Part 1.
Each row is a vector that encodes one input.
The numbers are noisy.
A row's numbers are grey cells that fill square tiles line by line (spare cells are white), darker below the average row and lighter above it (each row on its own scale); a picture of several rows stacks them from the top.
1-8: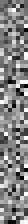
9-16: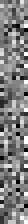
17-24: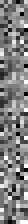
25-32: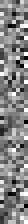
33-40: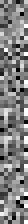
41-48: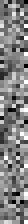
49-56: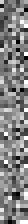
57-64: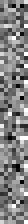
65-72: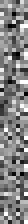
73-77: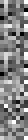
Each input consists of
a point on a 15-point circle.
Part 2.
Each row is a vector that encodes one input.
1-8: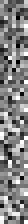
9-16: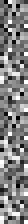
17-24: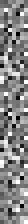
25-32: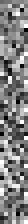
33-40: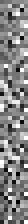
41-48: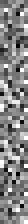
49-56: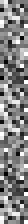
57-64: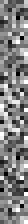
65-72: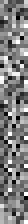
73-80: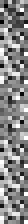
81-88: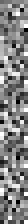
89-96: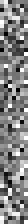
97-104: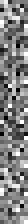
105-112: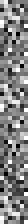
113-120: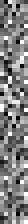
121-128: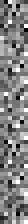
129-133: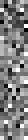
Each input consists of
one of 8 labels.
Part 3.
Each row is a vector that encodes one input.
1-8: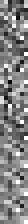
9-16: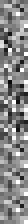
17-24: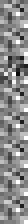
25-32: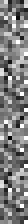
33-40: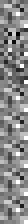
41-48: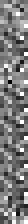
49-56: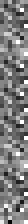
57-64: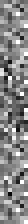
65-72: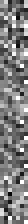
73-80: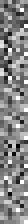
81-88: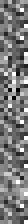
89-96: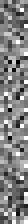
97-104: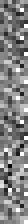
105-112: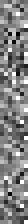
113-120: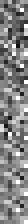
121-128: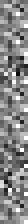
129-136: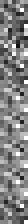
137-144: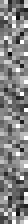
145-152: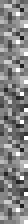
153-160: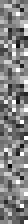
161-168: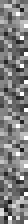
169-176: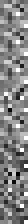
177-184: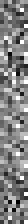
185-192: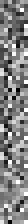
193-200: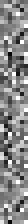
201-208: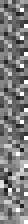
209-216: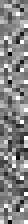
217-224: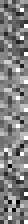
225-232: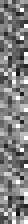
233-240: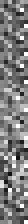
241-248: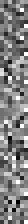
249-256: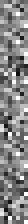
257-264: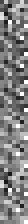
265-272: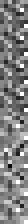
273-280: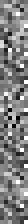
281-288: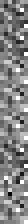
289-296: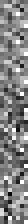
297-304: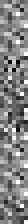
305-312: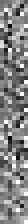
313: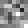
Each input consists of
one of 6 labels.
